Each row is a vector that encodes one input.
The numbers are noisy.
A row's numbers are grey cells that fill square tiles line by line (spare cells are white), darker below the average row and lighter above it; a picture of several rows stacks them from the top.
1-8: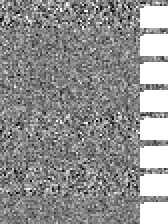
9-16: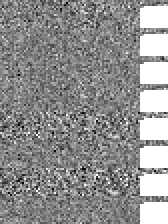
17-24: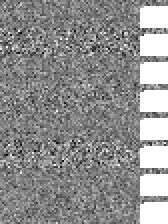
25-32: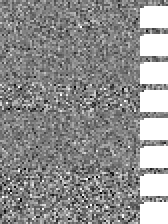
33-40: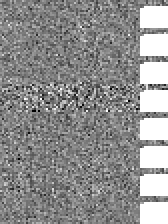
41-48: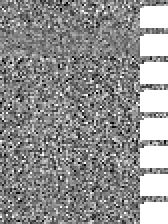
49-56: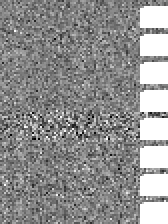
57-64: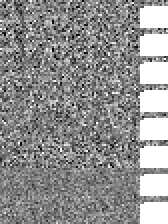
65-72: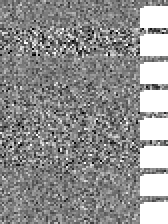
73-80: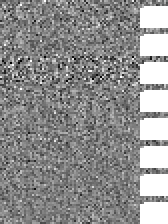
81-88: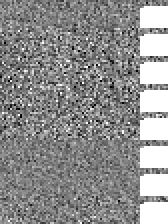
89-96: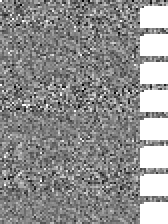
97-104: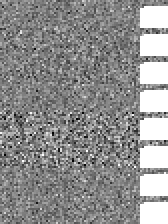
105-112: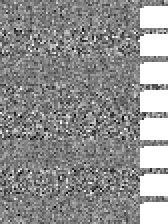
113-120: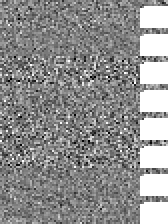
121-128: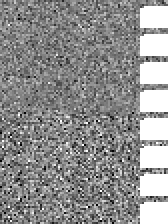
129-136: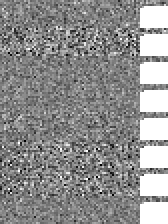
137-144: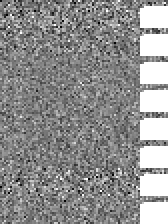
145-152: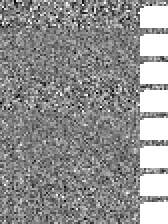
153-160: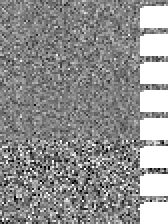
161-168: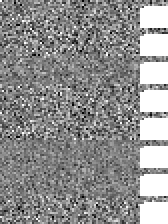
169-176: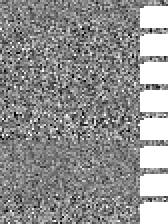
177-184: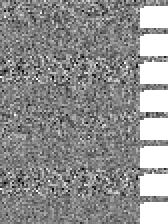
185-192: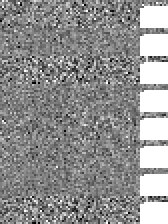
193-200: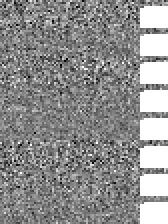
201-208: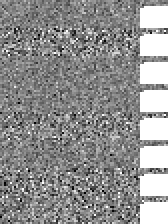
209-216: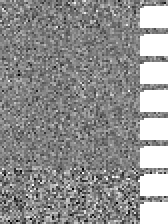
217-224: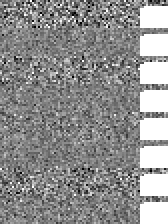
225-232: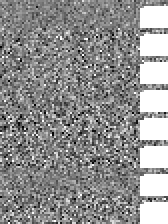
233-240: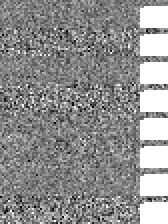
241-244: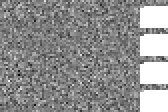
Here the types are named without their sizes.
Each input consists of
either a point on a circle, or a fixed value, or a label, a point on each of two lines and a true/false value.
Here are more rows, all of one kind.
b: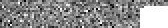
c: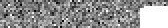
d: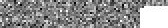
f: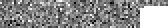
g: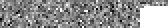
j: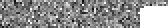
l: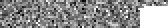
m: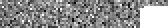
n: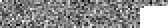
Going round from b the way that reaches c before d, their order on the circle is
b, g, j, c, l, n, d, f, m.
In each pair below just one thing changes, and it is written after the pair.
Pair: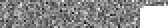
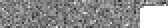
the label
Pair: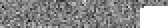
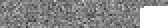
the true/false value
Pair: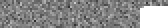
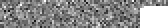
the true/false value
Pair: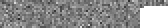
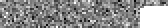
the place on one of the two lines
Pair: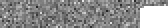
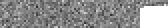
the label
